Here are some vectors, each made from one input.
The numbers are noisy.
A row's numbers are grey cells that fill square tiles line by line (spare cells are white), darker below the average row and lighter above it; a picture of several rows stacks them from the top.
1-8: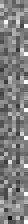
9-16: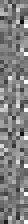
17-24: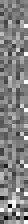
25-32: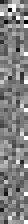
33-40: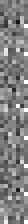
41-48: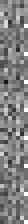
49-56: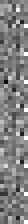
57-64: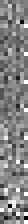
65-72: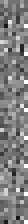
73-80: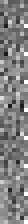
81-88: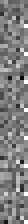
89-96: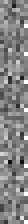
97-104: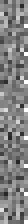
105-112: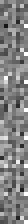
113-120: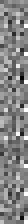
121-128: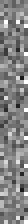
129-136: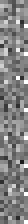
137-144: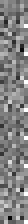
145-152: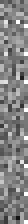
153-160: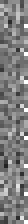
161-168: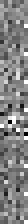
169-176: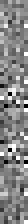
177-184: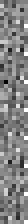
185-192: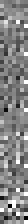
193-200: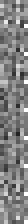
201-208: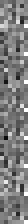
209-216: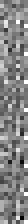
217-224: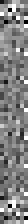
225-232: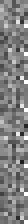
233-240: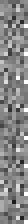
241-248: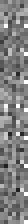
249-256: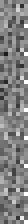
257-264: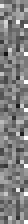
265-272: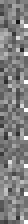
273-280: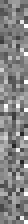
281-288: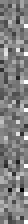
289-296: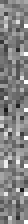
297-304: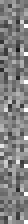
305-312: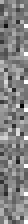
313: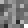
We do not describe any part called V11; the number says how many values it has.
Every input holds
a list of up to two items, each a true/false value and a value of V11.
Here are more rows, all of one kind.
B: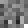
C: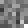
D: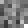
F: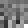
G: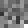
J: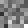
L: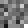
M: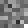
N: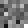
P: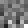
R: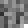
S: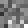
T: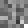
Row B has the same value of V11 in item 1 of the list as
C, D and P.
